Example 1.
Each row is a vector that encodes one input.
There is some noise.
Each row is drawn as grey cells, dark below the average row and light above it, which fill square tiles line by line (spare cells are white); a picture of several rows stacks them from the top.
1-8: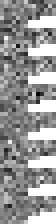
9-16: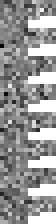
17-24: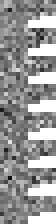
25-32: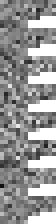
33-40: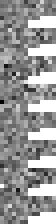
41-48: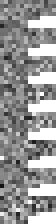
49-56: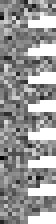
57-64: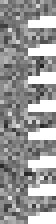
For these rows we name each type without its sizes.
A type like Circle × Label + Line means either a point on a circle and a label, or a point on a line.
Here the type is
Line.
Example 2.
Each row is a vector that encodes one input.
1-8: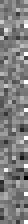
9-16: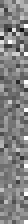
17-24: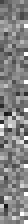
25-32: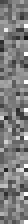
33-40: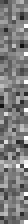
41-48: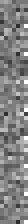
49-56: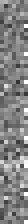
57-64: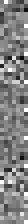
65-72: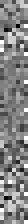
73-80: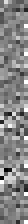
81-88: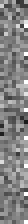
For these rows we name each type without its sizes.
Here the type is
Circle + Unit.
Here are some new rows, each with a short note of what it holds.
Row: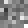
a point on a circle
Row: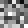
a fixed value
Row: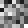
a fixed value
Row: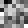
a fixed value
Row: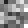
a point on a circle
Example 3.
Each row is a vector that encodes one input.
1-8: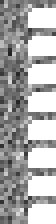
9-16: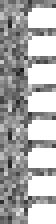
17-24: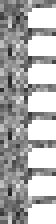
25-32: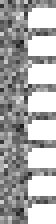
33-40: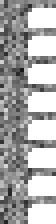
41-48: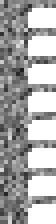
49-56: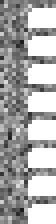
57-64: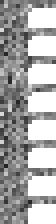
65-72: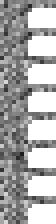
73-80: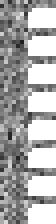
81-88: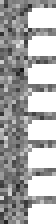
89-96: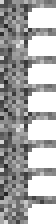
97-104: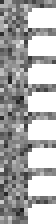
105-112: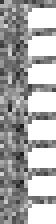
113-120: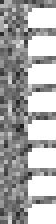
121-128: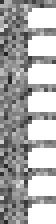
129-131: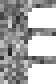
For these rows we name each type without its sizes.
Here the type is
Bool × Bool × Bool.
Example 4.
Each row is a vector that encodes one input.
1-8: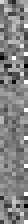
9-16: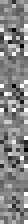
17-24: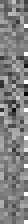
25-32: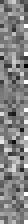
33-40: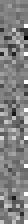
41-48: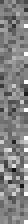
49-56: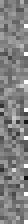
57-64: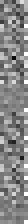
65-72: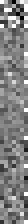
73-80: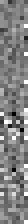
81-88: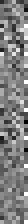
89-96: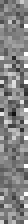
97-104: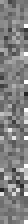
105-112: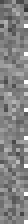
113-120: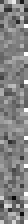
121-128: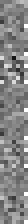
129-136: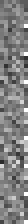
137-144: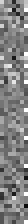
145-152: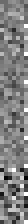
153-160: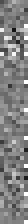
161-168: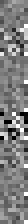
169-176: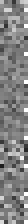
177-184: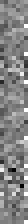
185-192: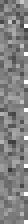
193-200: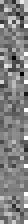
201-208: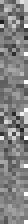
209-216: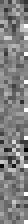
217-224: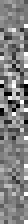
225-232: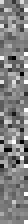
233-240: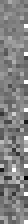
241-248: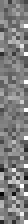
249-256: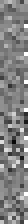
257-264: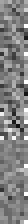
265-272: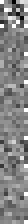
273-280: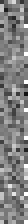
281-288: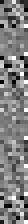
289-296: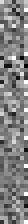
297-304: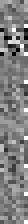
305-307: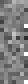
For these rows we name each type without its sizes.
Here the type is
Tree.
